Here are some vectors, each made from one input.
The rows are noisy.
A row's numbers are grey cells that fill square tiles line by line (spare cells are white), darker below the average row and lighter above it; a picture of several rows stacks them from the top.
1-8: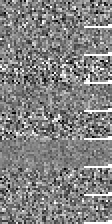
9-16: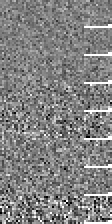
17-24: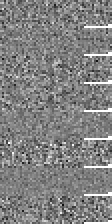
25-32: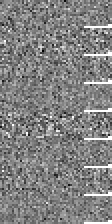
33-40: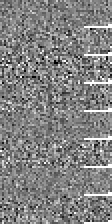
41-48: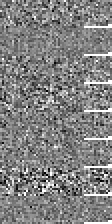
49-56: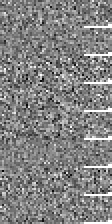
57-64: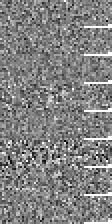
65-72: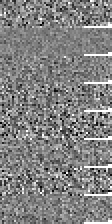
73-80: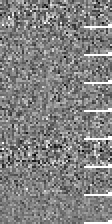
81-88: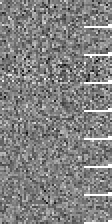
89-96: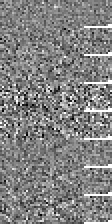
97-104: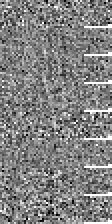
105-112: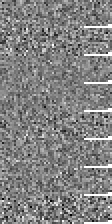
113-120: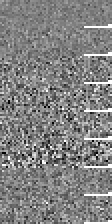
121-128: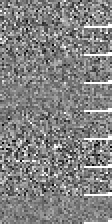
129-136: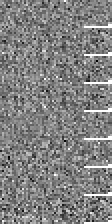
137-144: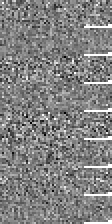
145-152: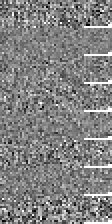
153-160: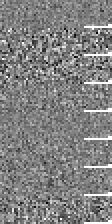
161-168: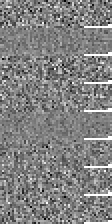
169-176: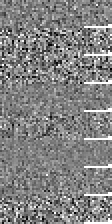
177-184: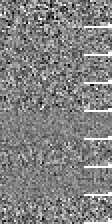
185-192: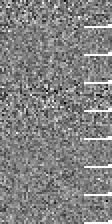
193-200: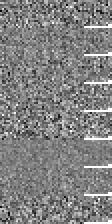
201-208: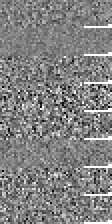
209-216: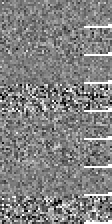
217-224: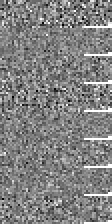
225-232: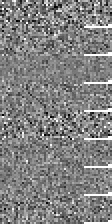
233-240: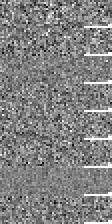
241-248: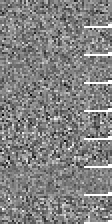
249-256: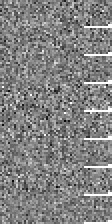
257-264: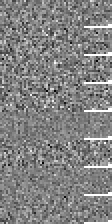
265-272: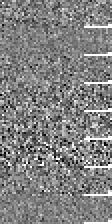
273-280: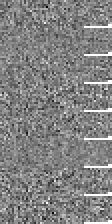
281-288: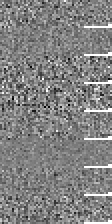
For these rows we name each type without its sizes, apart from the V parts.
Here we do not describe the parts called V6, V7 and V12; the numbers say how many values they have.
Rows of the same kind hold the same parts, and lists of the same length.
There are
4 kinds of row.
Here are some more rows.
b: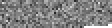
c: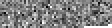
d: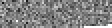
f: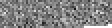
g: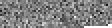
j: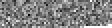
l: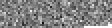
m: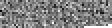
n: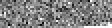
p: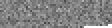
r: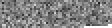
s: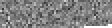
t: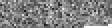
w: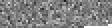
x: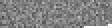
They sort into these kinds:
b, c, p, r, s
d, g, t, w
f, n, x
j, l, m

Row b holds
a point on a circle, a true/false value, a value of V6 and a value of V7.
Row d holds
a point on a line, a true/false value and a value of V12.
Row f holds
a true/false value, a value of V7 and a value of V12.
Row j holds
a point on a circle, a point on a line, a true/false value and a value of V6.
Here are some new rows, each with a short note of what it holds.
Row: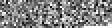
a point on a line, a true/false value and a value of V12
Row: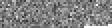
a true/false value, a value of V7 and a value of V12
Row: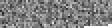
a true/false value, a value of V7 and a value of V12
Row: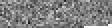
a point on a circle, a point on a line, a true/false value and a value of V6
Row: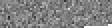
a point on a line, a true/false value and a value of V12
